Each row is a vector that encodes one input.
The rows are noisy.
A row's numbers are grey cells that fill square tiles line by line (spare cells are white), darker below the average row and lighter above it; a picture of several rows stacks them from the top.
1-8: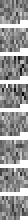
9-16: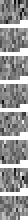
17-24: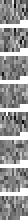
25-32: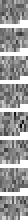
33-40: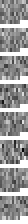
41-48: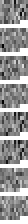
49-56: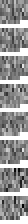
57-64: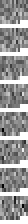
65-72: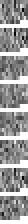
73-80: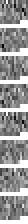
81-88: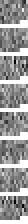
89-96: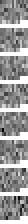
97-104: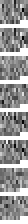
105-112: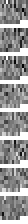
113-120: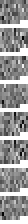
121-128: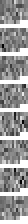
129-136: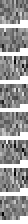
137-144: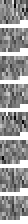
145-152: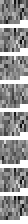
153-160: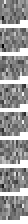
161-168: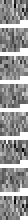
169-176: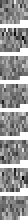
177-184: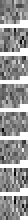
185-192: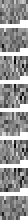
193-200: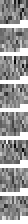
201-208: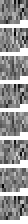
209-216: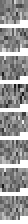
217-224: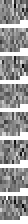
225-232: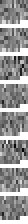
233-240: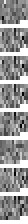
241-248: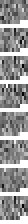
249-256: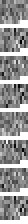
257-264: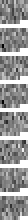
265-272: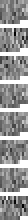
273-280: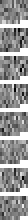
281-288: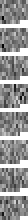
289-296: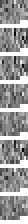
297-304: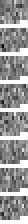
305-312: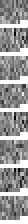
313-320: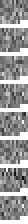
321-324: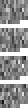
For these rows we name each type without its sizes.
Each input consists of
either a label, or a point on a line.
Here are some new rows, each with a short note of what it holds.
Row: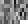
a label
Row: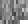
a point on a line
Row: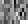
a label
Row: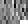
a label
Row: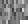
a point on a line
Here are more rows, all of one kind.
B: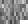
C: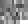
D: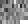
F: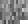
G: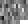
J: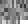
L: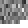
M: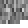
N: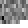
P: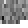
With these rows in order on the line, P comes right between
F and N.
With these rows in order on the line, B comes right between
C and M.
